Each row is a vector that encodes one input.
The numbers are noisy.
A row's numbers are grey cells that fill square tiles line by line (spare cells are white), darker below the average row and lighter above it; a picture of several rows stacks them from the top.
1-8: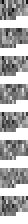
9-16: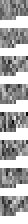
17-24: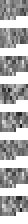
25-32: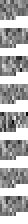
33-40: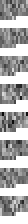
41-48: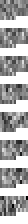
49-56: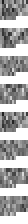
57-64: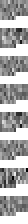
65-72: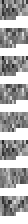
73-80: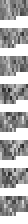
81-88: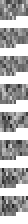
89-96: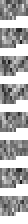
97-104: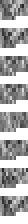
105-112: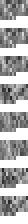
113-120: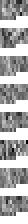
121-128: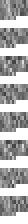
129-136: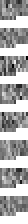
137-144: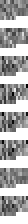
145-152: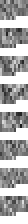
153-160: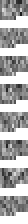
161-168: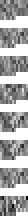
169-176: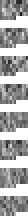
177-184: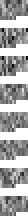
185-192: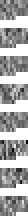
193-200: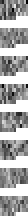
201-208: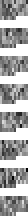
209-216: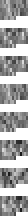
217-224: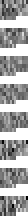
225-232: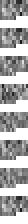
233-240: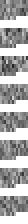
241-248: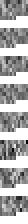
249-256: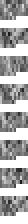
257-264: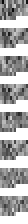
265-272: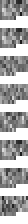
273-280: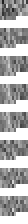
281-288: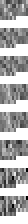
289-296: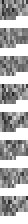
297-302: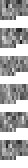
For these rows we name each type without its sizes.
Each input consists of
a point on a line.
